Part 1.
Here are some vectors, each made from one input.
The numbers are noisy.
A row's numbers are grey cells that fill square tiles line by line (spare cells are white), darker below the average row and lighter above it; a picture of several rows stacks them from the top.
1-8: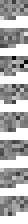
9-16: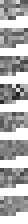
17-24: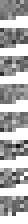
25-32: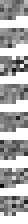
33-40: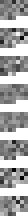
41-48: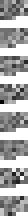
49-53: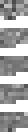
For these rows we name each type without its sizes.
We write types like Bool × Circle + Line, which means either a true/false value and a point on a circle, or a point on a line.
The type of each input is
Line.
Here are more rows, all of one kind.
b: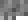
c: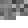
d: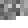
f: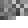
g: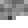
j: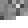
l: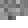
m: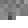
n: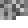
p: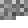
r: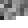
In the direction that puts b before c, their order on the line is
n, b, l, m, c, p, r, g, j, f, d.
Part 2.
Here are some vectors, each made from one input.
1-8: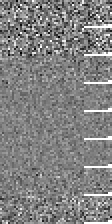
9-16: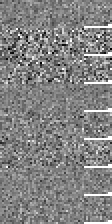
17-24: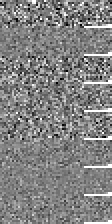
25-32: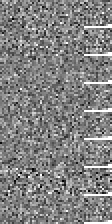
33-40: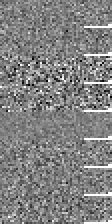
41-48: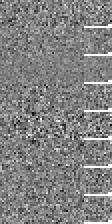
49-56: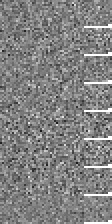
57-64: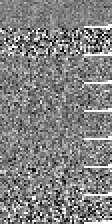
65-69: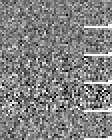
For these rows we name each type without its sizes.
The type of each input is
Bool × Bool × Bool × Bool.
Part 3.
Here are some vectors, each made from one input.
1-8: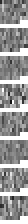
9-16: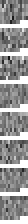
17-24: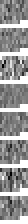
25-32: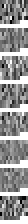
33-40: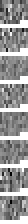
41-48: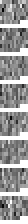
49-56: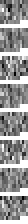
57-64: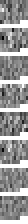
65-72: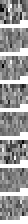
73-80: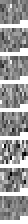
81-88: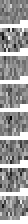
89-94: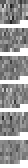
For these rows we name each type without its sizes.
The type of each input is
Bool × Bool × Bool × Bool + Unit.
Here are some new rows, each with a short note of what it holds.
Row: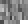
four true/false values
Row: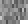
a fixed value
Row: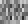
four true/false values
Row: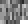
a fixed value
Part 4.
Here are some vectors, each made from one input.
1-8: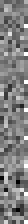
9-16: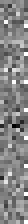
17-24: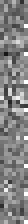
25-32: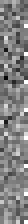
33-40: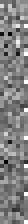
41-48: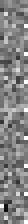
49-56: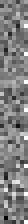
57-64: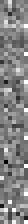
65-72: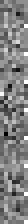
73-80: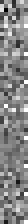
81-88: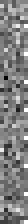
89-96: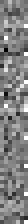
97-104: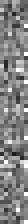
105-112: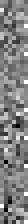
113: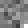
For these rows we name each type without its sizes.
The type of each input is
Label.
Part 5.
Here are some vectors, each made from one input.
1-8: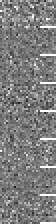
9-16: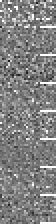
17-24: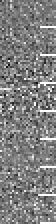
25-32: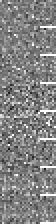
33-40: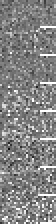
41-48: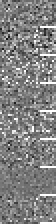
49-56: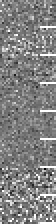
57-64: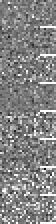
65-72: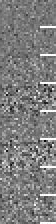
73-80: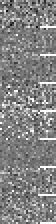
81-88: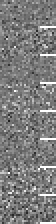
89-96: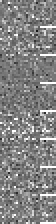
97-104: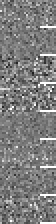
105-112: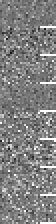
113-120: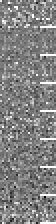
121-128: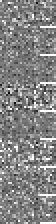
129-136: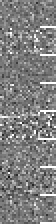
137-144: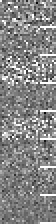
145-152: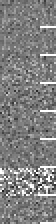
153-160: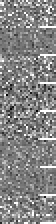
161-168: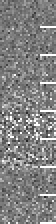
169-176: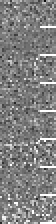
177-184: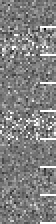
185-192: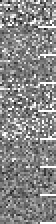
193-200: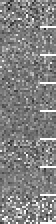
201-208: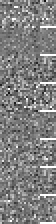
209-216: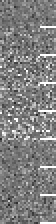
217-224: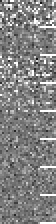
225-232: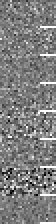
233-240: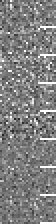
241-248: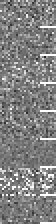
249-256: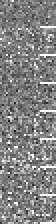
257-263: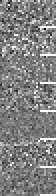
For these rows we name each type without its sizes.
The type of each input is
Bool × Bool × Bool.
